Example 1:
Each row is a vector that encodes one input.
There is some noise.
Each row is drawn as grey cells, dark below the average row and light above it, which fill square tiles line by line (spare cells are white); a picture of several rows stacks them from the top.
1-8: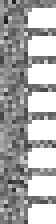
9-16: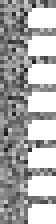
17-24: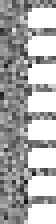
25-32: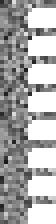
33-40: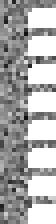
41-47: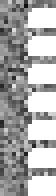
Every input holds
a node of a 10-node tree.
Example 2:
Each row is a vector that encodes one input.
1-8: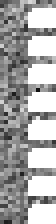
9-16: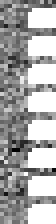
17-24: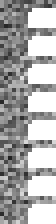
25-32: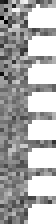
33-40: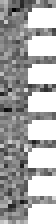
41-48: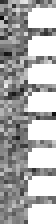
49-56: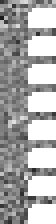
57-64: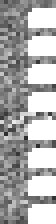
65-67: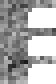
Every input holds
a point on an 8-point line.
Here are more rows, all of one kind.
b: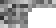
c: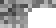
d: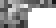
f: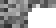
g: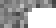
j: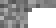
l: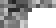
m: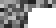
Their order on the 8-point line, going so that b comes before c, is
g, d, j, l, f, m, b, c.
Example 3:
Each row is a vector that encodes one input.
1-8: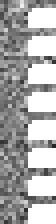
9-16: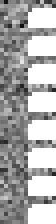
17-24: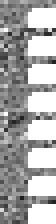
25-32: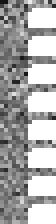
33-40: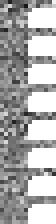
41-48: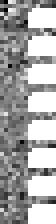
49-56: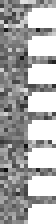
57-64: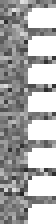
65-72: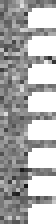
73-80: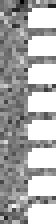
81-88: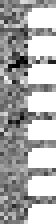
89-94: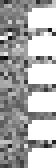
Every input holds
a point on a 7-point line.
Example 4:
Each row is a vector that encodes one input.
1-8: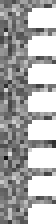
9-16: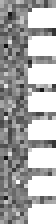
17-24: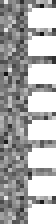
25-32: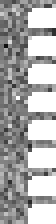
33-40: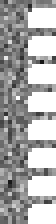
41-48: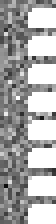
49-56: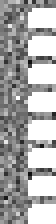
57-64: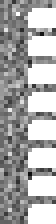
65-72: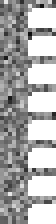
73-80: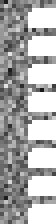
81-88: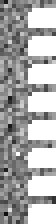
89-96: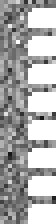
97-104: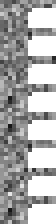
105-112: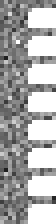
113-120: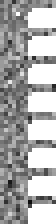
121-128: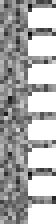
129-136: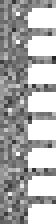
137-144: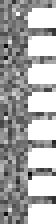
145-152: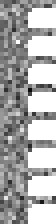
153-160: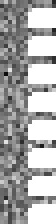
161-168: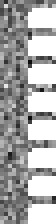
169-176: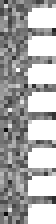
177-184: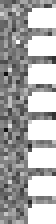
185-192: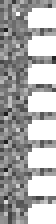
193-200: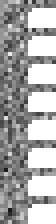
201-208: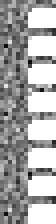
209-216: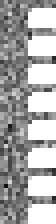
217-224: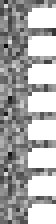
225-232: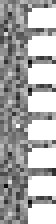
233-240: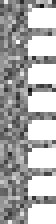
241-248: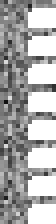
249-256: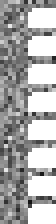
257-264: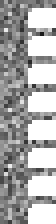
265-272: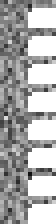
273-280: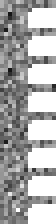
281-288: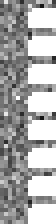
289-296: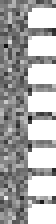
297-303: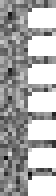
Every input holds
a point on a 14-point line.
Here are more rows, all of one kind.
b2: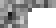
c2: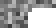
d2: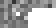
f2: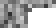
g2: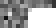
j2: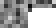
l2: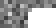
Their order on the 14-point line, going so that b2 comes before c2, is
b2, f2, d2, j2, c2, l2, g2.
